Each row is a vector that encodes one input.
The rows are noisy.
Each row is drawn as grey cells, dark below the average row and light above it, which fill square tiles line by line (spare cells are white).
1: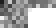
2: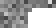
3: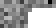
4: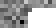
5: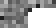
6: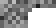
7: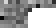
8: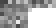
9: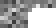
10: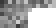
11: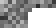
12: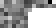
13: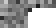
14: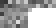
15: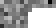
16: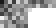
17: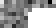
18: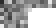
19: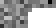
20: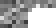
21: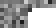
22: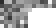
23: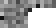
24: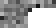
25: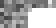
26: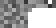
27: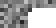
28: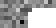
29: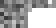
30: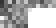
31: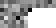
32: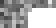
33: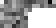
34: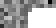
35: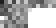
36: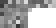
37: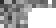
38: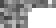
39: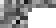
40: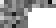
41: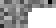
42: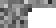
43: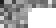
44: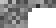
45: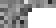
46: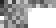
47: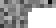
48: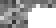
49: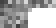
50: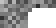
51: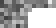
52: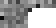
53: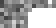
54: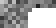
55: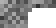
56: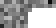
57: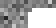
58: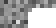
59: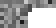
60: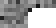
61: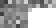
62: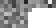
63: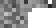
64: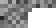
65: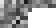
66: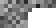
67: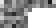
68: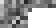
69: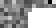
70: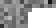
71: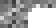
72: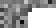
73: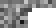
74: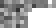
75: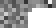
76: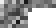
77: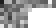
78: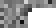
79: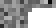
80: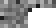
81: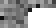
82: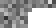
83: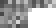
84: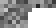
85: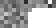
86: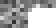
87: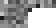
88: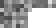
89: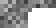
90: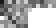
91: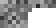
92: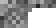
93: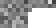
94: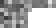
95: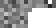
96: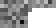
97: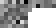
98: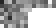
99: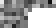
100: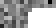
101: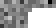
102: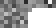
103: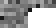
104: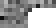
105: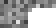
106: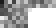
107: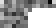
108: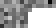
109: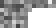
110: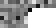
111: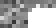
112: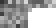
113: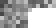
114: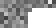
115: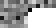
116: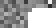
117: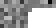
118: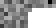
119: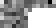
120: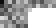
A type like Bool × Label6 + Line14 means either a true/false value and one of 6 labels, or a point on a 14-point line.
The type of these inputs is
Bool × Tree10.
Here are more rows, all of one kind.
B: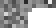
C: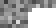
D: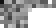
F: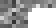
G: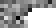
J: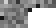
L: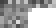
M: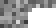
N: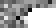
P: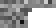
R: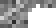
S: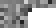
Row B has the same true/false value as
D and J.
